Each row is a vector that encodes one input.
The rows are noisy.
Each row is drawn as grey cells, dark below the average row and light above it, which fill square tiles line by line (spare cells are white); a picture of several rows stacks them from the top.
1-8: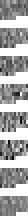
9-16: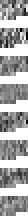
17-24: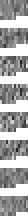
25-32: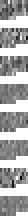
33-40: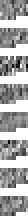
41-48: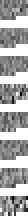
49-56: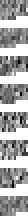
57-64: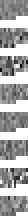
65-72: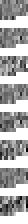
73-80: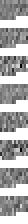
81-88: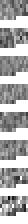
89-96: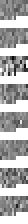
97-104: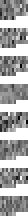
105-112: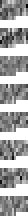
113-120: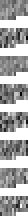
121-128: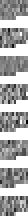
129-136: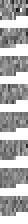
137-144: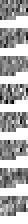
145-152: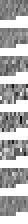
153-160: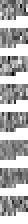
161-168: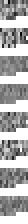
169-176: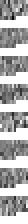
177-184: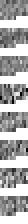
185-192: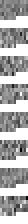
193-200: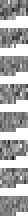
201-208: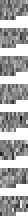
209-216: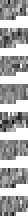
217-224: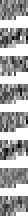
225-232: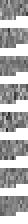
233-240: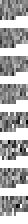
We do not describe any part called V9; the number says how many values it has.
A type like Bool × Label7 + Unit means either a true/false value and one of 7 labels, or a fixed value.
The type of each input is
Line10 + List3(Line7) × V9.
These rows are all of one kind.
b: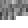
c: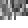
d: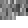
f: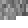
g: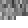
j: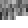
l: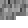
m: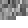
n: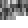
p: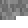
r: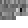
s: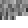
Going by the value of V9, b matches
j and s.
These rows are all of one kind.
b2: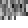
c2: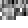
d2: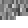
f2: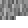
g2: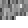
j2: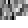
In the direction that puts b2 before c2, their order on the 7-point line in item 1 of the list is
d2, f2, b2, j2, g2, c2.
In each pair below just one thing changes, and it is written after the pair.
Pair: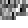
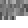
the value of V9
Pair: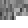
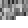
the value of V9
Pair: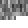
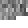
the value of V9
